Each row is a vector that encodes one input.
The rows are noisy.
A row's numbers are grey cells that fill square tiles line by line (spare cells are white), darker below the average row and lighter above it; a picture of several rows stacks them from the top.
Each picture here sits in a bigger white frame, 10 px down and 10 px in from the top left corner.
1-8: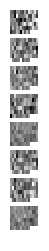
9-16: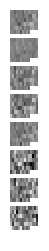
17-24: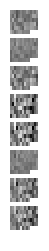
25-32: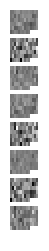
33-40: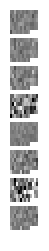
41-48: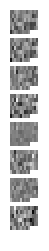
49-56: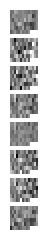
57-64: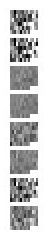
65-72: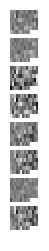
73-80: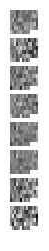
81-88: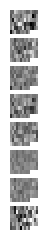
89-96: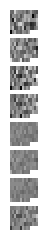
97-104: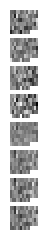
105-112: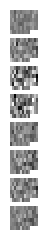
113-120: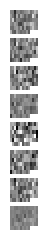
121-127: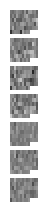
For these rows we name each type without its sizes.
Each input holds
a point on a circle and a true/false value.
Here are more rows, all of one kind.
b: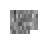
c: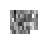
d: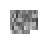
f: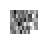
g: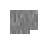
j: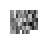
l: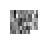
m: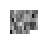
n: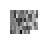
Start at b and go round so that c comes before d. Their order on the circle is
b, g, c, n, j, l, d, f, m.
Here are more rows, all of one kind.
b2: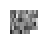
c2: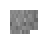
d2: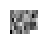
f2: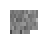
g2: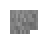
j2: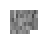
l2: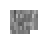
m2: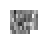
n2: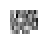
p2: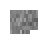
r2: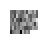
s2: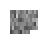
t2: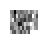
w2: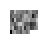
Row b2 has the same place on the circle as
d2, j2, r2 and t2.
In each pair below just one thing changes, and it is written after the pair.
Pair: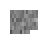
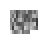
the place on the circle
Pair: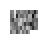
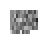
the true/false value
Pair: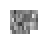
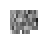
the place on the circle
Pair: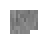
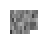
the place on the circle
